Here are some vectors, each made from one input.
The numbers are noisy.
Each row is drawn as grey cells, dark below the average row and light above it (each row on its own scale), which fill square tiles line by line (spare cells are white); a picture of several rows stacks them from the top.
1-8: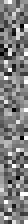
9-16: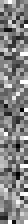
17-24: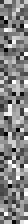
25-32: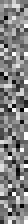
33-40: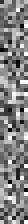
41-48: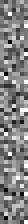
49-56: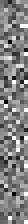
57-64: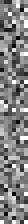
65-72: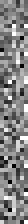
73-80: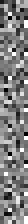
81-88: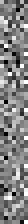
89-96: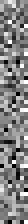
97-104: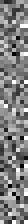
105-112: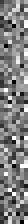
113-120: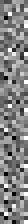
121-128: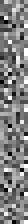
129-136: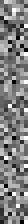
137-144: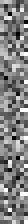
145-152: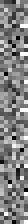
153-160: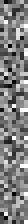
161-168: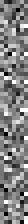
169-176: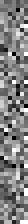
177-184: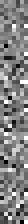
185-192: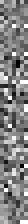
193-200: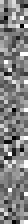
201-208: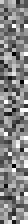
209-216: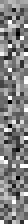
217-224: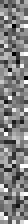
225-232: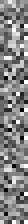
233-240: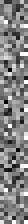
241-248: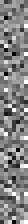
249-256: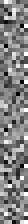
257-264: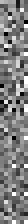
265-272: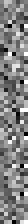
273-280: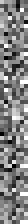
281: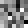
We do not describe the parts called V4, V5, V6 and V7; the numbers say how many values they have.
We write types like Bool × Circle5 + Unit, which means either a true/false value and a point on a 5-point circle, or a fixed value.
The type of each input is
Bool × V4 × (V5 + V6 × V7) + Line8 × Line8 × Line8.
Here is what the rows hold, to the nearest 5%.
About 40% of them hold a point on each of three 8-point lines. The rest hold a true/false value and a value of V4, together with either a value of V5, or a value of V6 and a value of V7.
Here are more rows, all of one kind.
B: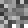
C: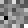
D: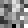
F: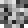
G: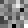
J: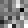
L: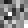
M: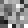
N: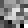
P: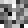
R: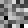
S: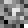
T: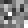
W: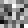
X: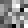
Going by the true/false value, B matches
N, R, S and T.
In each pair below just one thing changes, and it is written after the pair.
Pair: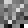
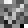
the value of V4
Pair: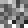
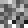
the value of V6
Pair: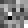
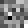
the value of V6
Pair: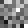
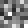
the value of V4
